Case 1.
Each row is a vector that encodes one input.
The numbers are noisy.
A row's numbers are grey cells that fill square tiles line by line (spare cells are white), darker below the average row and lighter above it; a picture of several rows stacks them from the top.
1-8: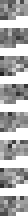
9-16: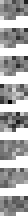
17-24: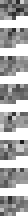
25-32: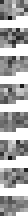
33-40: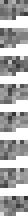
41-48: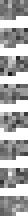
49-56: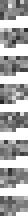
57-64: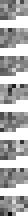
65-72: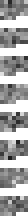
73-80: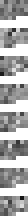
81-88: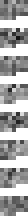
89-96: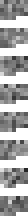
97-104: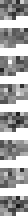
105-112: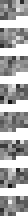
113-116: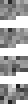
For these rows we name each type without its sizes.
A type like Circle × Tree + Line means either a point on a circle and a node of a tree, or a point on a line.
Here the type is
Bool × Tree.
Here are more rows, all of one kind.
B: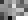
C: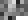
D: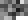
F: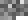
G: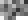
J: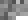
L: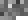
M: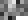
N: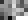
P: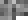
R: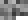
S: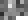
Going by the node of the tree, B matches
C, M and N.
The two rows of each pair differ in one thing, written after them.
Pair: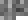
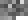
the node of the tree
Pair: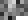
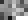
the true/false value
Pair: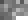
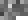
the true/false value
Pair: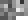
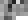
the node of the tree
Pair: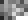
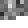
the true/false value
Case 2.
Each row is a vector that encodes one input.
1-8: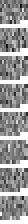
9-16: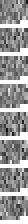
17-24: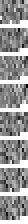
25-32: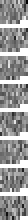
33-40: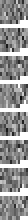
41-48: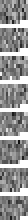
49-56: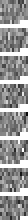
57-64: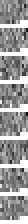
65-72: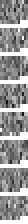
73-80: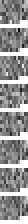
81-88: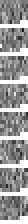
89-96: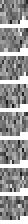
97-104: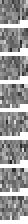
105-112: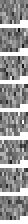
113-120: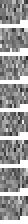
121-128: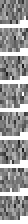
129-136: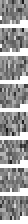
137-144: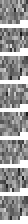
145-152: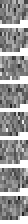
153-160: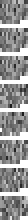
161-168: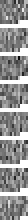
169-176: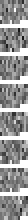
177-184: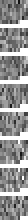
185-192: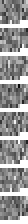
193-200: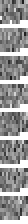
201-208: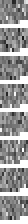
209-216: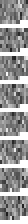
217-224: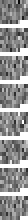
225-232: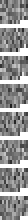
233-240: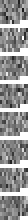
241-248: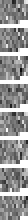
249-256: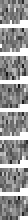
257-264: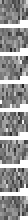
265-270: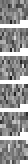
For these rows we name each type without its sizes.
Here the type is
(Bool × Bool × Bool + Unit) × Line.
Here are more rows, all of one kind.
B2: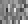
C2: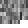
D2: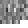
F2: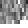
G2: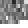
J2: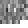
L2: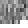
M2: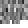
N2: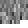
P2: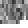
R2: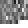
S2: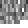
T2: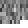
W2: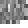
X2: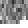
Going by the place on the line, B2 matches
D2, J2, L2 and W2.
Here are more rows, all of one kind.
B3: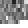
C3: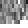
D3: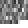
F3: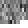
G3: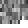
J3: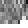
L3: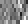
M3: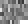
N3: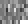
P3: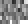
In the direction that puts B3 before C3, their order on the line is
N3, M3, P3, B3, D3, F3, G3, J3, L3, C3.
